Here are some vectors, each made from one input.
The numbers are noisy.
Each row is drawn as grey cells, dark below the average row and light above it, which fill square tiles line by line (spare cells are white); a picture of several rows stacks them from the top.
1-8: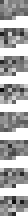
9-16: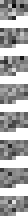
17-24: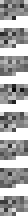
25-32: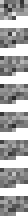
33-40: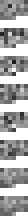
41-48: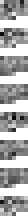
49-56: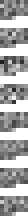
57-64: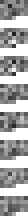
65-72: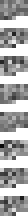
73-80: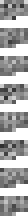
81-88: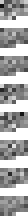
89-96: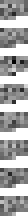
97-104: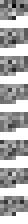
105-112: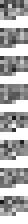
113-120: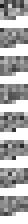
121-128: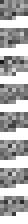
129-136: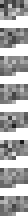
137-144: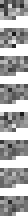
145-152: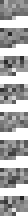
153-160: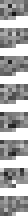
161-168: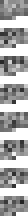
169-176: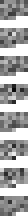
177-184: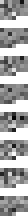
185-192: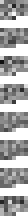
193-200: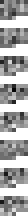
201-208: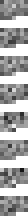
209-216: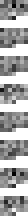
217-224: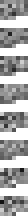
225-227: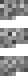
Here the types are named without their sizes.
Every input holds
either a label and a true/false value, or a node of a tree.
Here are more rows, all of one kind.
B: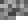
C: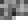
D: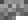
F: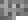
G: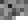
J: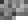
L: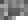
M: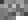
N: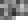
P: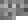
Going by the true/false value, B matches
C, G, L and N.
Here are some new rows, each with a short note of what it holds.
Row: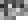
a node of a tree
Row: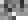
a node of a tree
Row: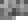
a label and a true/false value
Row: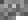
a label and a true/false value
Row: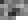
a label and a true/false value
